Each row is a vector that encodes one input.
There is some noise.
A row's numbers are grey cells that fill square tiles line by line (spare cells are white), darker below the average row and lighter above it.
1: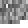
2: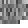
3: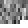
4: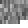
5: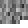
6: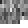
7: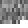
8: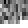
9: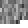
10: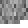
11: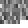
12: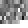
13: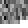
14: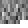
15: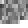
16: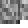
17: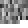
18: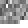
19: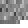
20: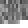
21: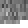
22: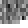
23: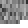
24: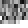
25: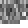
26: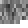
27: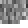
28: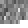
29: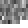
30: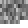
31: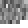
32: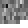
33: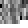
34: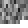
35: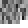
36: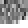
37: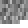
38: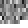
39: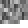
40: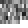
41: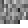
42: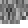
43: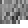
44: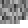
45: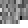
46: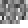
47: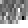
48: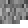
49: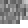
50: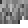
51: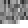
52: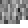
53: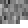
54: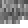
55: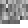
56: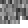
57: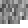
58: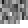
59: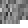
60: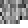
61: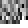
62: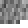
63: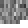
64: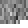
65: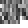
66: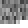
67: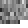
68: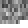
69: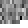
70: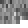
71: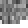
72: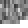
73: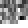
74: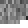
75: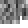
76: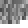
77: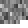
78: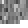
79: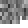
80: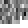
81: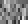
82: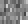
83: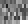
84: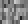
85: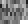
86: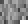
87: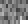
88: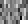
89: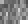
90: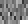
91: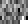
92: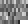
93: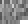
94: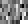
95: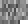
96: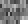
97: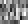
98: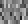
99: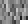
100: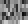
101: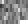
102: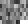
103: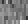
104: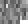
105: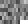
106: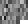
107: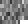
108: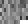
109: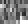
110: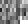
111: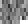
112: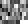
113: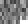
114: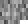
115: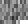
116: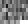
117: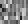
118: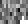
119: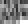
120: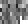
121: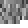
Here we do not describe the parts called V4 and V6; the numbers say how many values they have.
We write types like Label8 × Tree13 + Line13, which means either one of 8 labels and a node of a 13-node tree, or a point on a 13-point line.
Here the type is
(Bool × Bool × Bool + V4) × Line5 × V6.
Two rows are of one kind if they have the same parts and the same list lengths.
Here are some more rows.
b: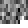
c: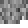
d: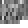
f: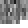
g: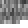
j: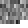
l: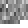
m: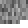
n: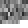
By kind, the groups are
b, c, d, g, n
f, j, l, m

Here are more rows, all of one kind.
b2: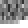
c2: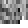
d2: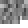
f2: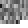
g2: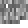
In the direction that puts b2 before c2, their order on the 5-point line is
b2, f2, d2, g2, c2.
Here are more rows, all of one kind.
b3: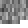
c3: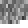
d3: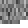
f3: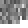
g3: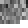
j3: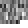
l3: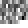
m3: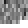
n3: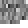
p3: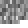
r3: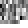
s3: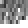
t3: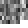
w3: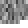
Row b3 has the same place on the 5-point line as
d3, j3, m3 and p3.
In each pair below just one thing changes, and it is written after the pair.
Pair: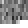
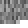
the place on the 5-point line
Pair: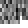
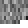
the place on the 5-point line
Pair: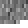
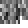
the place on the 5-point line
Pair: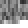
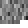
the value of V6
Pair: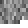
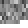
one of the three true/false values
